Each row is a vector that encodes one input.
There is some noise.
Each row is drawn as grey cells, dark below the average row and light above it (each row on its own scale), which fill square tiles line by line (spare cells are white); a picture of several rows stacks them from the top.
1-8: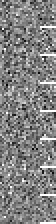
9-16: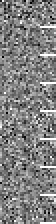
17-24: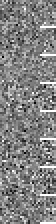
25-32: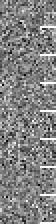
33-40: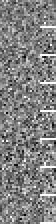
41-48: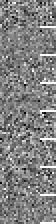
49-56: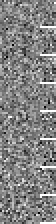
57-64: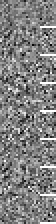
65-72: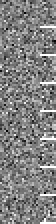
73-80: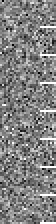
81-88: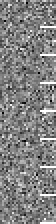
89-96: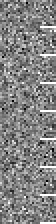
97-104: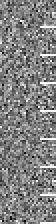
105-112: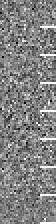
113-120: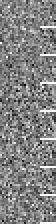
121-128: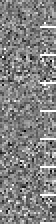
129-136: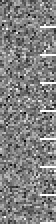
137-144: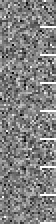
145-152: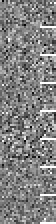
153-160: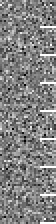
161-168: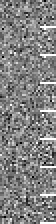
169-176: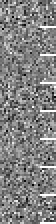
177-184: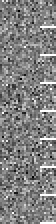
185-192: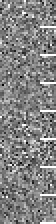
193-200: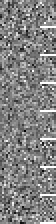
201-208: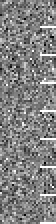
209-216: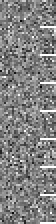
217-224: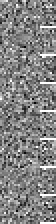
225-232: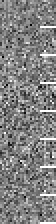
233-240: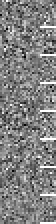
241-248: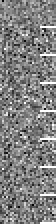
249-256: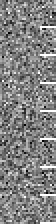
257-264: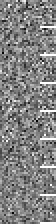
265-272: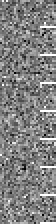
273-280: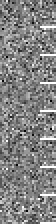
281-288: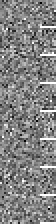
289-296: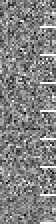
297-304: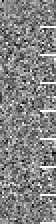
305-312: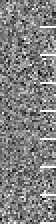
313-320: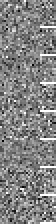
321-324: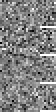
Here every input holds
a true/false value, together with either a point on a 6-point circle and a node of an 8-node tree, or a point on a 9-point circle.
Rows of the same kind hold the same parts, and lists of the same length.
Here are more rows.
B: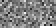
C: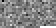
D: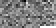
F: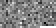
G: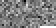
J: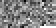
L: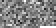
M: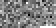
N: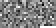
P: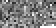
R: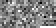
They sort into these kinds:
B, C, L, N, P
D, F, G, J, M, R

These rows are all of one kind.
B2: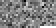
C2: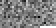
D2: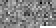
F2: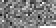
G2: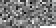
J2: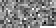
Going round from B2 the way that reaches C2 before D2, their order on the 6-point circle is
B2, C2, G2, D2, F2, J2.
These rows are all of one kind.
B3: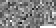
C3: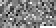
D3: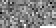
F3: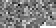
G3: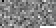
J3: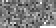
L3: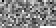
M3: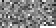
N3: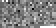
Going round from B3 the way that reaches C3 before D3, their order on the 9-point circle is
B3, G3, M3, F3, J3, N3, C3, D3, L3.
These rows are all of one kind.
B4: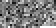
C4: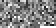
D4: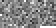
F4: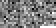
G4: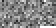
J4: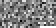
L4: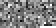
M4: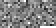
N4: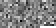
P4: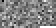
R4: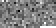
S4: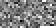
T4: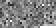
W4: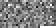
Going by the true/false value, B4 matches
F4, R4 and T4.
